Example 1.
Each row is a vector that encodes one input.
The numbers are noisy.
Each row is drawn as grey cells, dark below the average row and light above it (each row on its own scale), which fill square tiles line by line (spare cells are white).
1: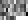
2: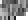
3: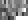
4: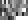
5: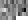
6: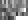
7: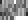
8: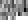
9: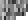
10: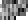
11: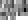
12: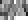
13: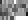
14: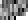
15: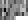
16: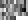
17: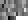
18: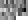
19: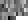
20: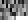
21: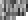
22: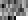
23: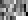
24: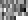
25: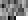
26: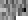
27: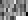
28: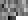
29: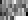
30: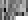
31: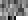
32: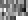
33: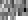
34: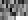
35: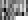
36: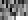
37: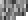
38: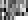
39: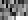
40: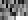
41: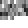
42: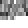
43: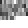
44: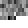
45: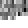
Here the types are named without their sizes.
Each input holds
either a point on a circle and a true/false value, or a fixed value.
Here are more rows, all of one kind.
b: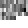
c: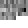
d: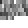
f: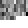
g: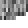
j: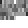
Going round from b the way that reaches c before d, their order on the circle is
b, c, g, d, j, f.
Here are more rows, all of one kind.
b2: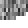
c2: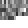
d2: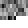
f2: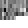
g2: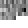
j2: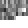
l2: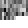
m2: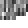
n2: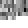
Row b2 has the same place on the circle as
m2 and n2.
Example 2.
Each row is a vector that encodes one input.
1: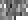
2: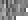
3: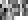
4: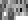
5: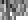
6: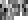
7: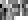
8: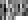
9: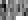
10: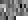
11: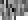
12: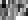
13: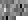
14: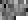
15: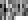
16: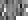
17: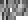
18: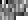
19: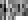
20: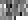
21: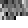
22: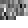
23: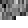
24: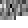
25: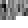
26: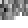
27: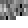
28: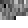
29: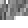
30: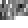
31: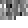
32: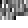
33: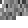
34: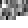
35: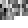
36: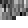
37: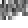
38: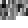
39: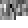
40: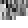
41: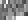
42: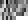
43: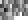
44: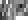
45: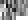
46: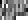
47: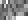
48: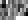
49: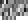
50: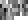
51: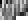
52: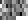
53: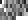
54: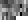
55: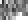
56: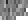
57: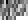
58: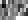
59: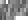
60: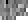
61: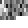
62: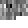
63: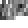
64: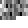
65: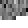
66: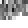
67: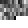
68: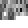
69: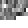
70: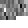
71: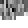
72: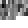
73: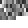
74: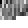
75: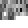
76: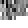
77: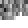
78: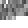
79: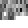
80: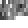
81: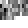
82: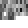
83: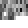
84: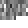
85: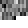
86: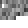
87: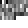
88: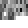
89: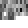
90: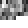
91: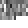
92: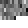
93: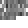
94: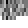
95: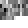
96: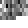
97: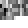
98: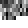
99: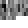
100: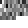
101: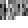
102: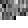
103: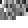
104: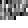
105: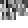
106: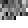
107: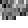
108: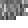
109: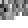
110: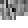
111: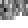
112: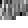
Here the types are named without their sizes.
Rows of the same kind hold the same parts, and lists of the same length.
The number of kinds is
3.
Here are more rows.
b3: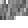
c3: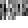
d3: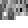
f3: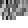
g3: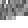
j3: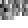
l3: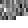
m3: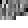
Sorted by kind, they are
b3, c3, g3, j3
d3
f3, l3, m3

